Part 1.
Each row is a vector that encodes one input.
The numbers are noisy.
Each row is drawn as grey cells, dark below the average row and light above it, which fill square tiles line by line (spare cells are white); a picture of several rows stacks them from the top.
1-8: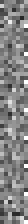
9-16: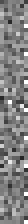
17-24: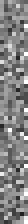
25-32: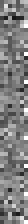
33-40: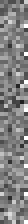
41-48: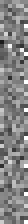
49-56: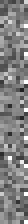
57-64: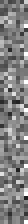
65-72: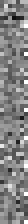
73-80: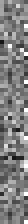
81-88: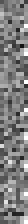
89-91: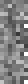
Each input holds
either a point on an 8-point circle, or a node of a 10-node tree.
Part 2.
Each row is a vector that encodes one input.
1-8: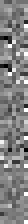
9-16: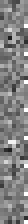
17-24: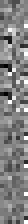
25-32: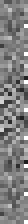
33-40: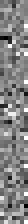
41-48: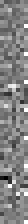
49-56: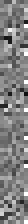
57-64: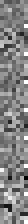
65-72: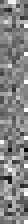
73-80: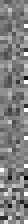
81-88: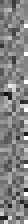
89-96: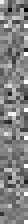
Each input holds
either a point on a 9-point circle, or a point on a 7-point line.
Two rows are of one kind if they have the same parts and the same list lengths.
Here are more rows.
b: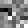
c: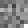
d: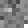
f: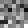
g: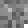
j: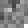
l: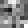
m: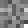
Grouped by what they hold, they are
b, f, l
c, d, g, j, m

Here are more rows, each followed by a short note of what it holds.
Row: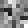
a point on a 7-point line
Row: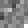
a point on a 9-point circle
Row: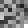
a point on a 7-point line
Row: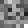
a point on a 7-point line
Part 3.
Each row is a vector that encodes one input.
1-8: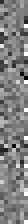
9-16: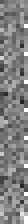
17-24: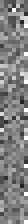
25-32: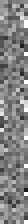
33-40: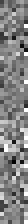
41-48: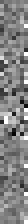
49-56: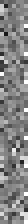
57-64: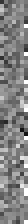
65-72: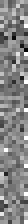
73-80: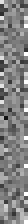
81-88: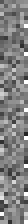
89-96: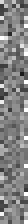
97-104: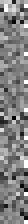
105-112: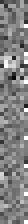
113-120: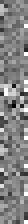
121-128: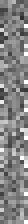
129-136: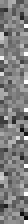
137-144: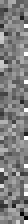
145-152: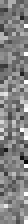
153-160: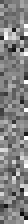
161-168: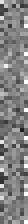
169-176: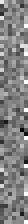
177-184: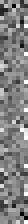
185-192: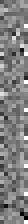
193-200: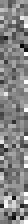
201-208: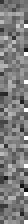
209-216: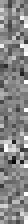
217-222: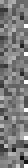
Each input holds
a list of up to two points on a 7-point line.
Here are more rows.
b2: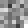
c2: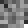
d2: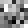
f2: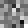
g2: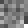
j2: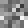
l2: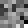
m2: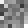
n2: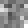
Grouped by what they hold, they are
b2, c2, f2, g2, j2, n2
d2
l2, m2

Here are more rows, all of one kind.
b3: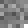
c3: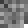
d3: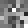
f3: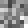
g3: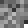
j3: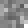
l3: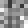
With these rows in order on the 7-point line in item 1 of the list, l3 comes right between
f3 and j3.
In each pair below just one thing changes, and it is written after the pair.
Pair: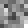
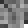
the place on the 7-point line in item 1 of the list
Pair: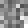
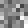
the place on the 7-point line in item 2 of the list
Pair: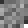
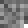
the place on the 7-point line in item 2 of the list
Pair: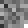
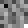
the place on the 7-point line in item 2 of the list
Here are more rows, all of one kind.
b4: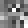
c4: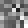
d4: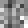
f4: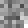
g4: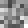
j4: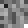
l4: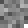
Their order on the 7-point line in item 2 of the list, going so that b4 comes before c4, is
j4, b4, c4, f4, l4, g4, d4.
